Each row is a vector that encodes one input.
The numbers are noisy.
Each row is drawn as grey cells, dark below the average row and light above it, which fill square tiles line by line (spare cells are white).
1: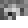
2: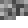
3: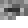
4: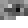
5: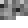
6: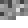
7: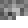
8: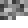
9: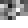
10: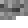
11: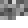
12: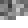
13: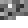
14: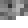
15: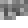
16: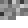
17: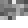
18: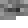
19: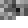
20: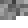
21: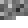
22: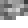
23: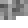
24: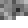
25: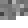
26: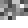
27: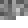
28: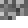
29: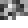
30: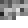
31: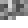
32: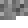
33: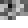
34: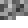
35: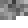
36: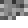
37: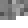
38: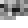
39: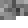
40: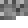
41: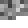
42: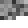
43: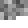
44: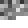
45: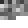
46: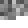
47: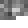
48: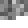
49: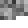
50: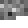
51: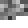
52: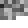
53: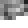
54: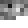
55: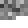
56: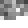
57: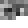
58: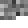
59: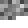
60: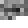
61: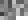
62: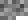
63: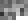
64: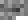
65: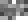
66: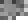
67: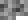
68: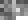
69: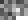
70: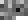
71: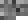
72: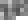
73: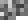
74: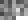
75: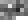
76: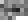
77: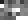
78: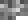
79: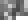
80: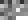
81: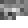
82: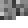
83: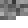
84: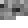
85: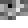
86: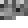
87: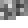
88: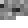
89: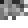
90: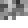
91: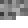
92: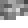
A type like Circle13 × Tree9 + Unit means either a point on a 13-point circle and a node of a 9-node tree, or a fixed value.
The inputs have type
Bool × Line5.
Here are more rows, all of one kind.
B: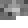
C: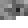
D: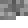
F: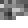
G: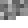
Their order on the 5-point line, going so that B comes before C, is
G, B, F, C, D.
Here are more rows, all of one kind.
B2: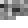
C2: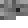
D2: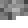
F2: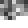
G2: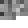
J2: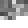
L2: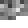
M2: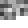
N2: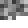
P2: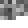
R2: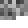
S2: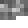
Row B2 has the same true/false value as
C2 and N2.
